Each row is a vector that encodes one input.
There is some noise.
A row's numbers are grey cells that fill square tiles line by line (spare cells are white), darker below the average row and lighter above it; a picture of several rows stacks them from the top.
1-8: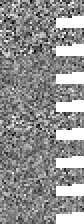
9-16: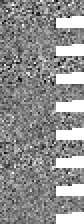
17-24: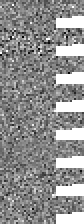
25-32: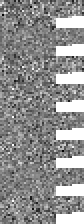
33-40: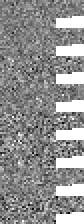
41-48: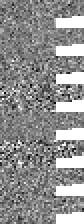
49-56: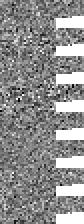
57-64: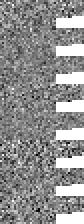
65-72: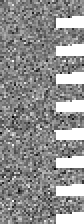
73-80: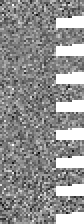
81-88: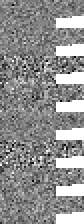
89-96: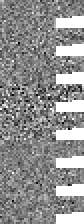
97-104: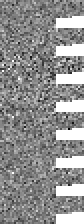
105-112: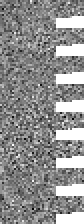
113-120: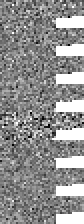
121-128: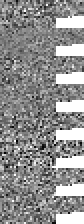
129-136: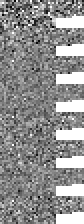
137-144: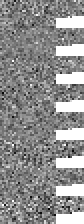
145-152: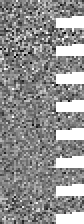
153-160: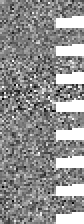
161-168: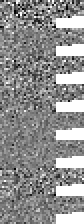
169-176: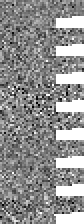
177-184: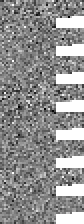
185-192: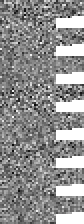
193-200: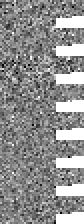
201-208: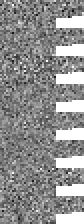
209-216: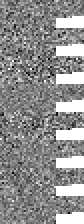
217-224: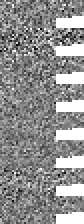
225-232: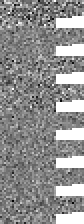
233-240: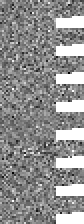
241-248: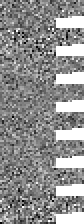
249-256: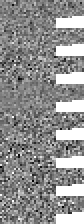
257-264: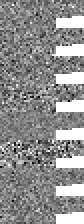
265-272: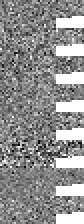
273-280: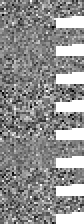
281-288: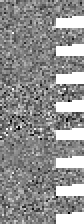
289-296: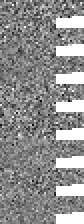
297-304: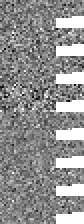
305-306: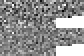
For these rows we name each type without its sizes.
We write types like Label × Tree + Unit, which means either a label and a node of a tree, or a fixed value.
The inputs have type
Bool × ((Circle + Unit) × (Label + Tree) + Unit).
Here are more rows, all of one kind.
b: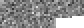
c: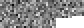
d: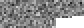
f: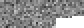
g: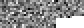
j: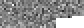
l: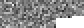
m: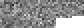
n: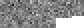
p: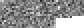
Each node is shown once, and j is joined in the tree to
l.
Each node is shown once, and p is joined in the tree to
b and f.
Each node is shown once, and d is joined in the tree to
g and n.
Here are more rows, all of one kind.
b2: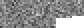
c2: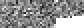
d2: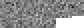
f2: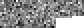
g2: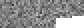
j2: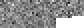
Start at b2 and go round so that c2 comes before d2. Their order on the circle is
b2, g2, j2, c2, d2, f2.
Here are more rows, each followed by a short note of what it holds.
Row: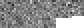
a label and a true/false value
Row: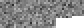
a node of a tree and a true/false value
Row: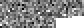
a true/false value
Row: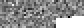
a node of a tree and a true/false value
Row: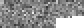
a node of a tree and a true/false value
